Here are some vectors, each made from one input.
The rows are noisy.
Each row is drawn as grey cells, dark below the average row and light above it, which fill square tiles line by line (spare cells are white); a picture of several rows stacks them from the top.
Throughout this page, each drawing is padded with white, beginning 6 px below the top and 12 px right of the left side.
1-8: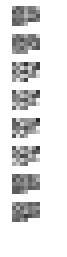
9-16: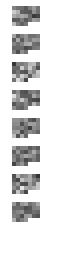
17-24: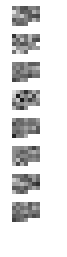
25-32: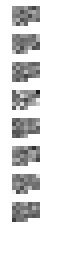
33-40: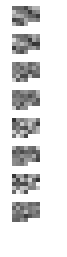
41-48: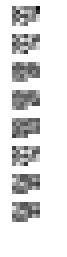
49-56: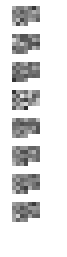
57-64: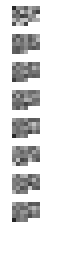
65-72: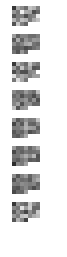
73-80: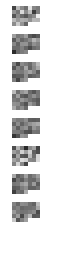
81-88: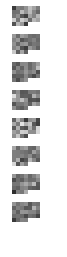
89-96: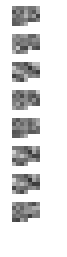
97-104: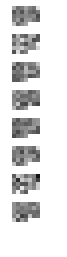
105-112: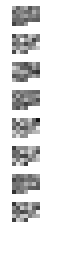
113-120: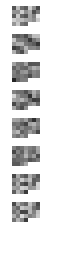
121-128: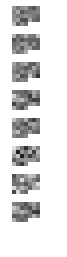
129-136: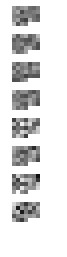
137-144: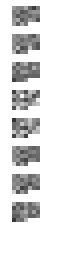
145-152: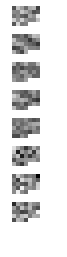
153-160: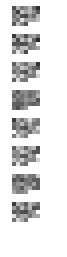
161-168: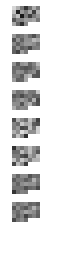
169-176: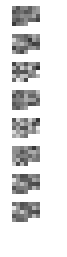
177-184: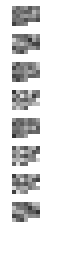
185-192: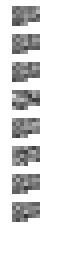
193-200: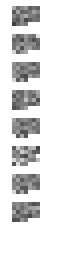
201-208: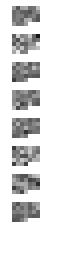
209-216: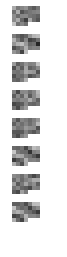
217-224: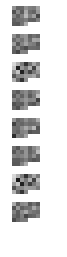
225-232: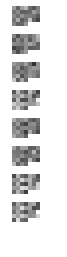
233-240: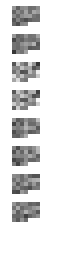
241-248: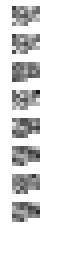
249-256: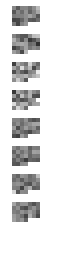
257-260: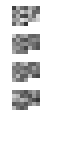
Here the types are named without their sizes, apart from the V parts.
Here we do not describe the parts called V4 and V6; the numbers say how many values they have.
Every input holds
either a value of V4 and a value of V6, or a list of points on a line.
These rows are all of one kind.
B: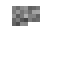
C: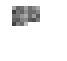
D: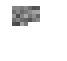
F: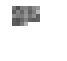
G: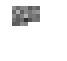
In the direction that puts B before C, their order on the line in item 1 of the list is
D, G, B, F, C.
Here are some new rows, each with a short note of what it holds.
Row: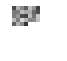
a value of V4 and a value of V6
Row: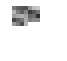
a list of one item
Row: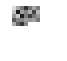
the empty list
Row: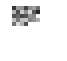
a value of V4 and a value of V6
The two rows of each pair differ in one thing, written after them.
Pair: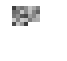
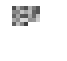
the value of V6
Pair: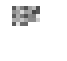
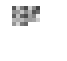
the value of V4
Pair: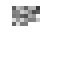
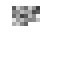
the value of V4
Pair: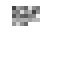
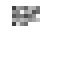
the value of V4
